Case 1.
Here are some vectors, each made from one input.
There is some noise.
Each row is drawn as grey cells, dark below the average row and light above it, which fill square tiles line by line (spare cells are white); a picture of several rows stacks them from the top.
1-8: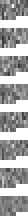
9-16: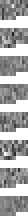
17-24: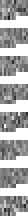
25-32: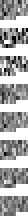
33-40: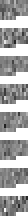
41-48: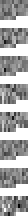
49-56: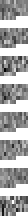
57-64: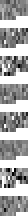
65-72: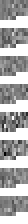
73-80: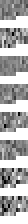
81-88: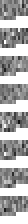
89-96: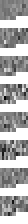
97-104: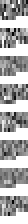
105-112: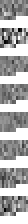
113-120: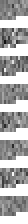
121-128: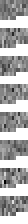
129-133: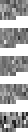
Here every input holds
a point on a 19-point line.
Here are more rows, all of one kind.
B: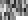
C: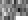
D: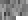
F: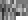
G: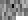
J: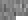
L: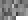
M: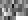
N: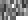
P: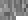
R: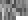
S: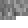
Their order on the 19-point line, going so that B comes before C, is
P, B, C, L, R, N, D, J, F, S, G, M.
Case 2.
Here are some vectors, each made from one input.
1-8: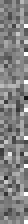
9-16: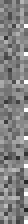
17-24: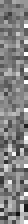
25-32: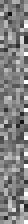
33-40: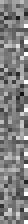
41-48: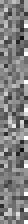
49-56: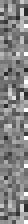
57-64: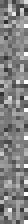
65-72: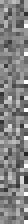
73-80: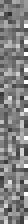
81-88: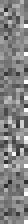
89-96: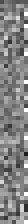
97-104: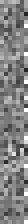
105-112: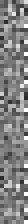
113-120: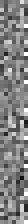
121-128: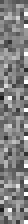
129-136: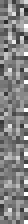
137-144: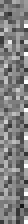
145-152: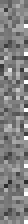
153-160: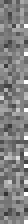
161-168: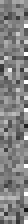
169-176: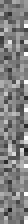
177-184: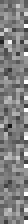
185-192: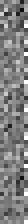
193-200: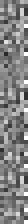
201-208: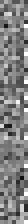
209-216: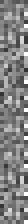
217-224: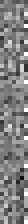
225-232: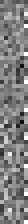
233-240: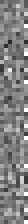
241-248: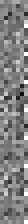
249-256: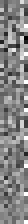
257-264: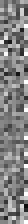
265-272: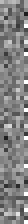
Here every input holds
a node of a 12-node tree.
